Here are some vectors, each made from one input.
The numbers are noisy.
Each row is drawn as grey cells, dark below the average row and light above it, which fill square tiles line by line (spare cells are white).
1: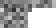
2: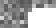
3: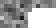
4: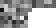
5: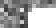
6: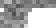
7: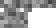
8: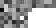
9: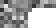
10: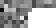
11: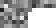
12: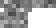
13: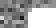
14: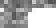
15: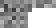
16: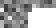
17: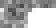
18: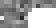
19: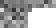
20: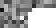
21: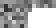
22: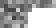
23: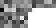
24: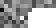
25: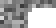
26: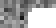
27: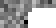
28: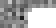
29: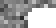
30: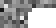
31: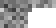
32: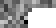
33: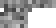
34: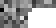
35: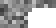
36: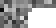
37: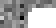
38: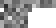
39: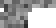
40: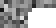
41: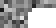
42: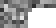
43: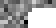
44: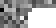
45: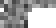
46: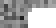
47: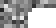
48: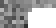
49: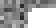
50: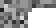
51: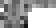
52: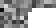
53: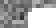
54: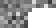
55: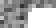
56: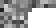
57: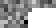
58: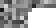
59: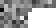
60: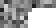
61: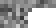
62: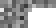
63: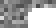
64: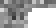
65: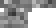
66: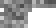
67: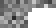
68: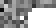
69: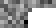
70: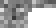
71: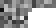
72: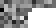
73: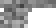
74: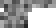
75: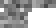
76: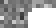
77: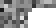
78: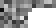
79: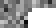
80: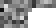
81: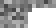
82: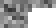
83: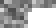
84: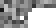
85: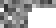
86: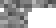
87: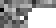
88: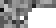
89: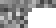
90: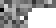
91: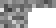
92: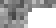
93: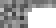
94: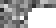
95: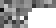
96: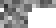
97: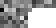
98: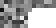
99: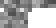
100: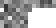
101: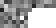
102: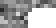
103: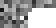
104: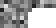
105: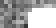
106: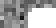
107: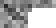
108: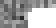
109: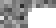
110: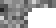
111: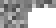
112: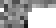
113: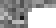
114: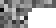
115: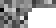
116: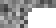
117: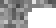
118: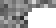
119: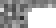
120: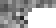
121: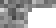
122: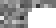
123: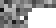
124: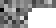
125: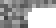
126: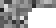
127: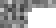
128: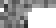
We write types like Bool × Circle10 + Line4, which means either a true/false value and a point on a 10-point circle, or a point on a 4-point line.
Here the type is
Label5 × (Line3 × Line3 + Unit) + Line6.
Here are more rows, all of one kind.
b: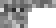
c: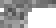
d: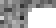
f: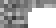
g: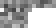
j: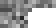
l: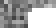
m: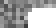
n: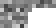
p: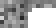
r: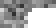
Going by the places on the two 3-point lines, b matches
c, g and p.
